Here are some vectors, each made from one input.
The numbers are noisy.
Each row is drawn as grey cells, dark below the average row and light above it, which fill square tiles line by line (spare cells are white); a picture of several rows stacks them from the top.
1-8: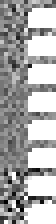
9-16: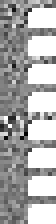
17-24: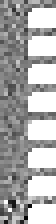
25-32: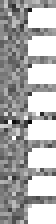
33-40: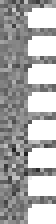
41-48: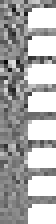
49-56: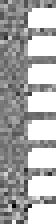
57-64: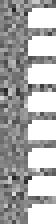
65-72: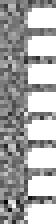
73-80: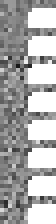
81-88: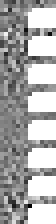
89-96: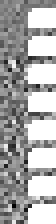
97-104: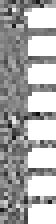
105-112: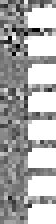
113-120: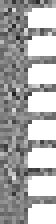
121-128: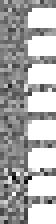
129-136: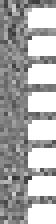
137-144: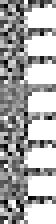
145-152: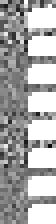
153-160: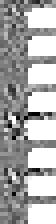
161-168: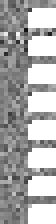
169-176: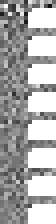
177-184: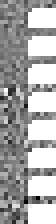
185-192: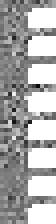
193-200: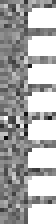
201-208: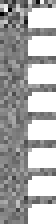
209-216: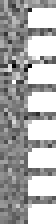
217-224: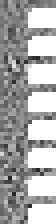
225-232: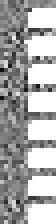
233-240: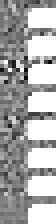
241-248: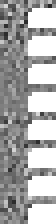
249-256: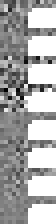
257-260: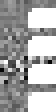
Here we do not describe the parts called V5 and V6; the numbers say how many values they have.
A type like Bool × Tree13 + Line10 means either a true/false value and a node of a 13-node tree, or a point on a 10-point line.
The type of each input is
Bool × (Label8 × V6 + V5).
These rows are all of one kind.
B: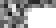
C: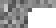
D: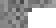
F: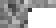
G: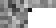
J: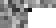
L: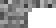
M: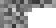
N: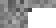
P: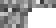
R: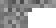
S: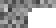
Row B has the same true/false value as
L and P.
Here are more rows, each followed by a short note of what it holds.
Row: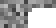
a true/false value and a value of V5
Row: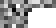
a true/false value and a value of V5
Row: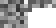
one of 8 labels, a true/false value and a value of V6
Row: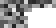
one of 8 labels, a true/false value and a value of V6
